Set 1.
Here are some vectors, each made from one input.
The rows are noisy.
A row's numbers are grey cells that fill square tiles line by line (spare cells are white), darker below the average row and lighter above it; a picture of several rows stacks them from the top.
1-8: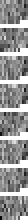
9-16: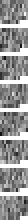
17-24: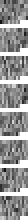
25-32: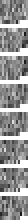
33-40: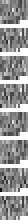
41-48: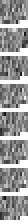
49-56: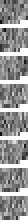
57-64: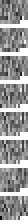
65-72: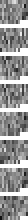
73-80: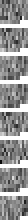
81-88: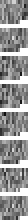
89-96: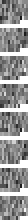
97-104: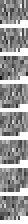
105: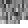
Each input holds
either a point on an 8-point line, or a point on a 9-point line.
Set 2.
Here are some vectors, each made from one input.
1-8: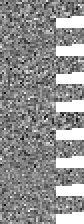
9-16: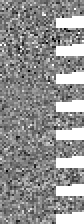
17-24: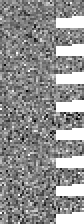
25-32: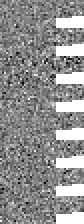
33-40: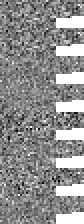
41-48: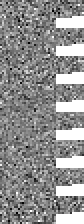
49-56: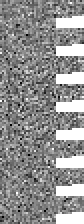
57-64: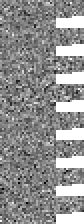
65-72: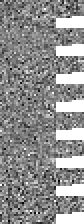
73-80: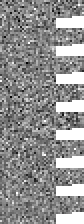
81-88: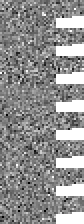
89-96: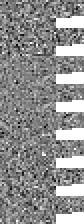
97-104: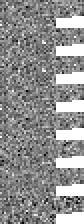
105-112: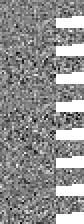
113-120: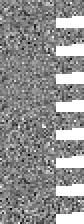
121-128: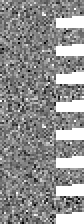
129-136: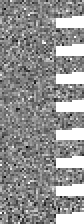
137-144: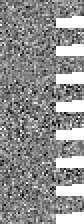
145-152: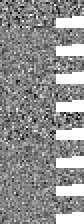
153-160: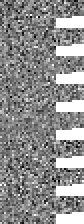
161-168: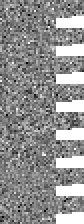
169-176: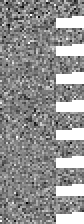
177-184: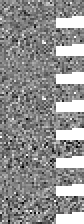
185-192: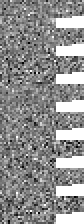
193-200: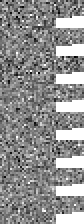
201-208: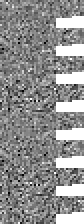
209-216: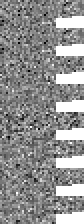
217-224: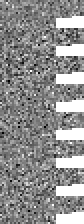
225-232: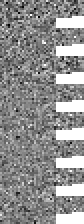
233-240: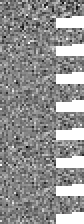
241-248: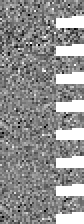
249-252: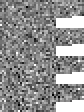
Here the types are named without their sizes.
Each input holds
either a point on each of two lines, or a node of a tree.
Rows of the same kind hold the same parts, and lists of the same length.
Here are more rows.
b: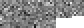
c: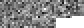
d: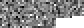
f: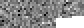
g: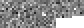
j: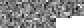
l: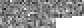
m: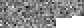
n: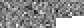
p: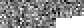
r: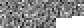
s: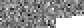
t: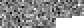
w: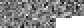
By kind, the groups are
b, f, g, l, m, n, s
c, d, j, p, r, t, w

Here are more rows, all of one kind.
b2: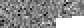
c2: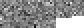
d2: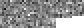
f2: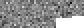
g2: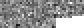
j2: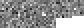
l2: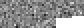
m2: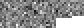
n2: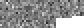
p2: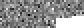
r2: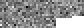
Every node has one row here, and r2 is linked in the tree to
n2.
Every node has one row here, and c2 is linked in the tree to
l2 and p2.
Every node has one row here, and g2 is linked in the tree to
d2 and l2.
